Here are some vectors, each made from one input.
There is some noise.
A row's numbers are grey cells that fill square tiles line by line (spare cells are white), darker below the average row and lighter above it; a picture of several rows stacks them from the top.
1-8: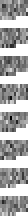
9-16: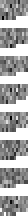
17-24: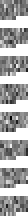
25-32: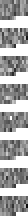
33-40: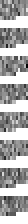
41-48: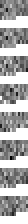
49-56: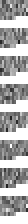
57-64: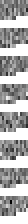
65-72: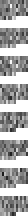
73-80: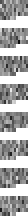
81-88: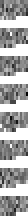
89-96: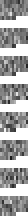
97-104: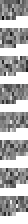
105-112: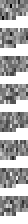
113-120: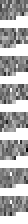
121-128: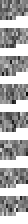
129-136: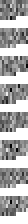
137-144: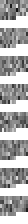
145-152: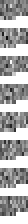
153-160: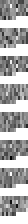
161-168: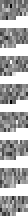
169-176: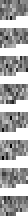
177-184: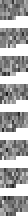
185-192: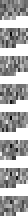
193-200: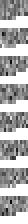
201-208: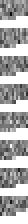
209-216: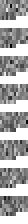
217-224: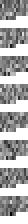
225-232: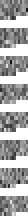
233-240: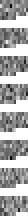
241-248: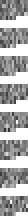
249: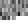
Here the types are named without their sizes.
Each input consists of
a point on a circle, a label and a true/false value.
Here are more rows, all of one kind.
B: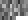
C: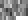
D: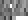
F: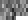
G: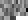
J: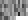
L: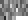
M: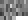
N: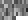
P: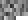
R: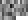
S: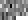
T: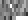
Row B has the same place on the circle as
D, L, M and T.
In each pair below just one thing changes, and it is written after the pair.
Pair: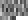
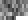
the place on the circle
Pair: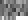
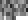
the true/false value
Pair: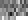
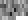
the label
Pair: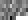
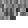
the place on the circle
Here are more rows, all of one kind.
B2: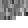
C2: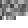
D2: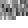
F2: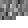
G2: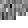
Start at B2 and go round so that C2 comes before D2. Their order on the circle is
B2, G2, C2, D2, F2.
